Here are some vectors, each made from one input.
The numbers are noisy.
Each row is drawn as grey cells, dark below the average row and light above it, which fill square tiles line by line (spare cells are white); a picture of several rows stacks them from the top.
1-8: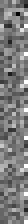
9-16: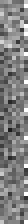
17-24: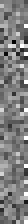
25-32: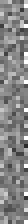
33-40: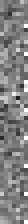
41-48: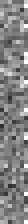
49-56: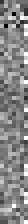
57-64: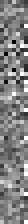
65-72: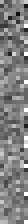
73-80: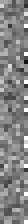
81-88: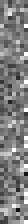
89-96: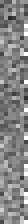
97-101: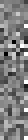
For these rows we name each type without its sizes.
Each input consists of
a list of points on a line.
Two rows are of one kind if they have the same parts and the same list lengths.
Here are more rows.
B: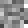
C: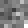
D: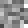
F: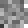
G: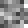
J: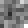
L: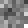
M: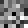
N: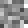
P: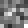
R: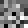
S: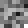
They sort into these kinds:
B, D, F, G, N
C, J
L, P, S
M, R

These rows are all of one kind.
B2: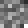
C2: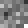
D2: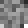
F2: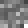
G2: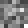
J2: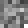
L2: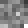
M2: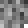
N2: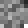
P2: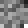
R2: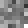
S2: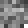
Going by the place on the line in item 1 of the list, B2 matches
D2, M2, N2 and P2.
